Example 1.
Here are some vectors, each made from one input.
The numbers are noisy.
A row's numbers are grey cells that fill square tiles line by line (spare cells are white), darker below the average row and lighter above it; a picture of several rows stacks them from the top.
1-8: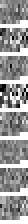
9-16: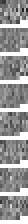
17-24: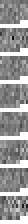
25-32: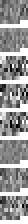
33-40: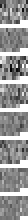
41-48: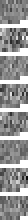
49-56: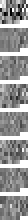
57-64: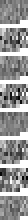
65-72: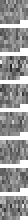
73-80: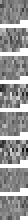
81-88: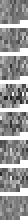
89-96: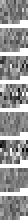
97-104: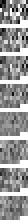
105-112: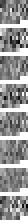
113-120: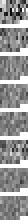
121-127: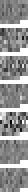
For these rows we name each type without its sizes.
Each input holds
a point on a circle, a label and four true/false values.
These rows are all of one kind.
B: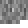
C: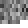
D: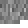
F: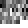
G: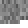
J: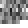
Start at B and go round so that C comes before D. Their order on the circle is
B, C, F, D, J, G.
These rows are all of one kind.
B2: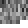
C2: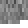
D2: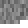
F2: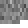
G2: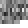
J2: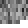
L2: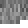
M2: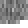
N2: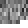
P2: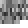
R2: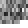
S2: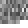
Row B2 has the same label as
G2, L2 and R2.
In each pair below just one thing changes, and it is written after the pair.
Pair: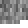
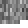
the place on the circle
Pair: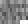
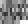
one of the four true/false values
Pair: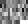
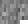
the label
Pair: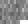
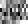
the place on the circle
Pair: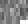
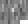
the label
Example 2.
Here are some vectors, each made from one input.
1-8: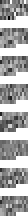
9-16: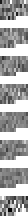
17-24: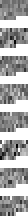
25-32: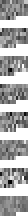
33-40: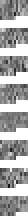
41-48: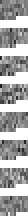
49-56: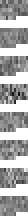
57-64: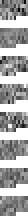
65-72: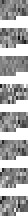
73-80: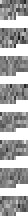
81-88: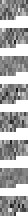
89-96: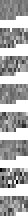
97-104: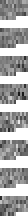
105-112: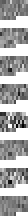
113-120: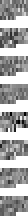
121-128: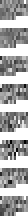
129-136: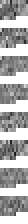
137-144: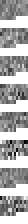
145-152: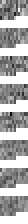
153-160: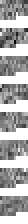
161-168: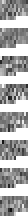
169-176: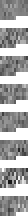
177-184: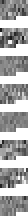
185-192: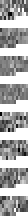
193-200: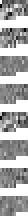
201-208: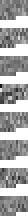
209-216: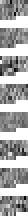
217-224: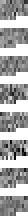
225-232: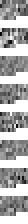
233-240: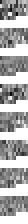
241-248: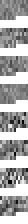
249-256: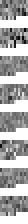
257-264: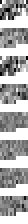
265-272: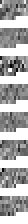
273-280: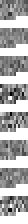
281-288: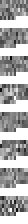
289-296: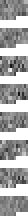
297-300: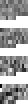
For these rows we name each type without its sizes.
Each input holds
either a point on a circle, or a label, or four true/false values.
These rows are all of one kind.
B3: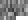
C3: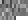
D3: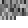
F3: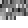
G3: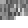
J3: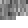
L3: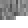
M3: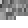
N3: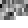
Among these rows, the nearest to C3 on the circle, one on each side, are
J3 and M3.
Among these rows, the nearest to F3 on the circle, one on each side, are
B3 and M3.
